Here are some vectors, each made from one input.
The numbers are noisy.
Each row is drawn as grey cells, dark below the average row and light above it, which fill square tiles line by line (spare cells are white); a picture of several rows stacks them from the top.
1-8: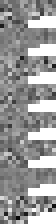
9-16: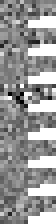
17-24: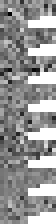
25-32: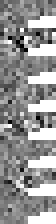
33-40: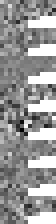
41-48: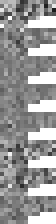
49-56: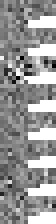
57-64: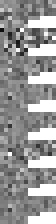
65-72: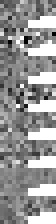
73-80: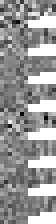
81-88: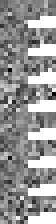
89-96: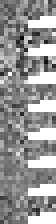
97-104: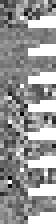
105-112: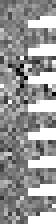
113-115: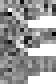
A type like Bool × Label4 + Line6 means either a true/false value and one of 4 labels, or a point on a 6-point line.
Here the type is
(Bool × Bool × Bool + Unit) × Tree7 + Line8.
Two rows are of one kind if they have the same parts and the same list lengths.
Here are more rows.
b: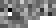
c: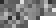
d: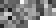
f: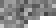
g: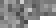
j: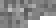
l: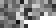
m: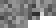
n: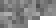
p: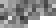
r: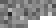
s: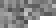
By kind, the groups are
b, l, m
c, d, f, g, n, p, r, s
j

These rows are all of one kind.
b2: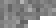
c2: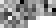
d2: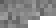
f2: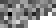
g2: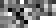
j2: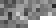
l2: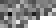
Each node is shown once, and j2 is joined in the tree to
c2 and d2.
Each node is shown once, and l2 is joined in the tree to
d2 and g2.
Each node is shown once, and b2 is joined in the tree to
f2.
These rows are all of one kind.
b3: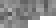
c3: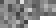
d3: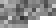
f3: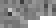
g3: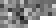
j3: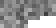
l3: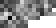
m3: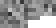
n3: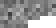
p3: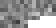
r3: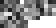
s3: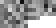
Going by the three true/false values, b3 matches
j3, l3 and n3.
